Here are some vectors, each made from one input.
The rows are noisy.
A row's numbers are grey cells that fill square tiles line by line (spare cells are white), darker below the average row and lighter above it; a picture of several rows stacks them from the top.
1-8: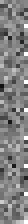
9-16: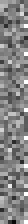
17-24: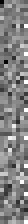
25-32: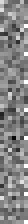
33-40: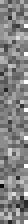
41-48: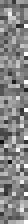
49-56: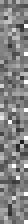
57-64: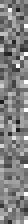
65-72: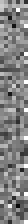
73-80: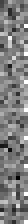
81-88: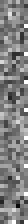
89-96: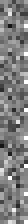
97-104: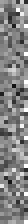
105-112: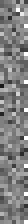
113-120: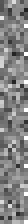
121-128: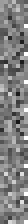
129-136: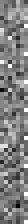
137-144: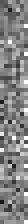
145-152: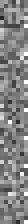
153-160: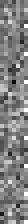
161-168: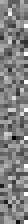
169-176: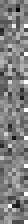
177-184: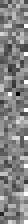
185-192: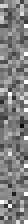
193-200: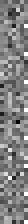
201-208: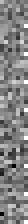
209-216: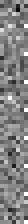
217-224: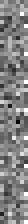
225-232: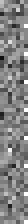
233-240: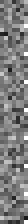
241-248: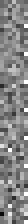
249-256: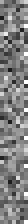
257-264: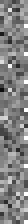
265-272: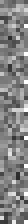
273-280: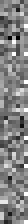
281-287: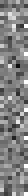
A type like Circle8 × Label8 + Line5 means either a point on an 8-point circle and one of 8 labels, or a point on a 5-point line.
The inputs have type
(Circle10 + Line10) × (Label11 + Line8).
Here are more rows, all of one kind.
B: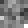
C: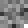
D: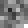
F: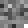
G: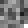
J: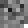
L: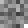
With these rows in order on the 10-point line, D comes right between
C and J.
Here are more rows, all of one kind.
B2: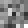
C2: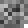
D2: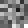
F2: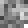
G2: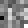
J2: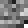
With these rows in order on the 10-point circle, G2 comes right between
D2 and J2.
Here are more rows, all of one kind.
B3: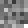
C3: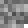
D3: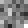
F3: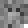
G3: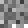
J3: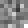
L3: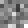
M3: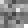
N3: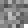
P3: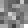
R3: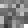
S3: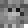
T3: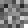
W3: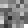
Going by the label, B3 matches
C3, G3 and M3.
